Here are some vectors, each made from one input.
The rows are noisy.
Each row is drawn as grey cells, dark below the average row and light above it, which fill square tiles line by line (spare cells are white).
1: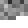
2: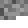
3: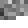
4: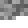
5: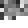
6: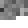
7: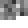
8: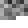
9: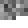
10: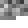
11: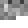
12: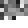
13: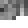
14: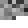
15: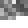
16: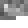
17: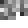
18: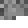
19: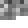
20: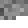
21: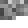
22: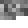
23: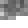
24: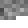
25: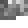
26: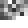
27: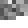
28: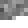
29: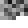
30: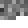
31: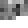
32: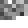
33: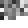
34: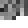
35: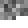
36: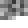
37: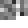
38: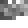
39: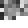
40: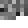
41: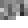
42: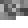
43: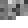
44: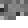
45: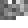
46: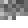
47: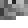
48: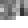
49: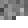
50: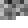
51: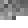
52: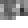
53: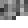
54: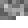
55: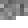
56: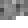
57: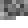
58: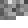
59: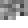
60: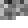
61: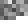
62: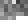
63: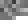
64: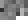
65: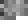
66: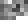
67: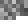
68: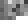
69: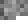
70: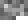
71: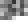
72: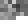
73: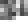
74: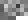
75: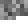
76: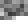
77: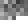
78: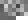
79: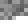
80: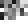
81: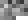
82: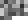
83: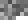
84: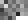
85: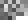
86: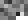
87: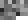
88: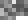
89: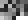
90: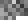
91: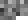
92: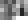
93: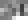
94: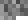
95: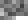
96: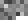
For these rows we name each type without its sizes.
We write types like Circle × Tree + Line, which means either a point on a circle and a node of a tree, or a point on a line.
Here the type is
List(Line).
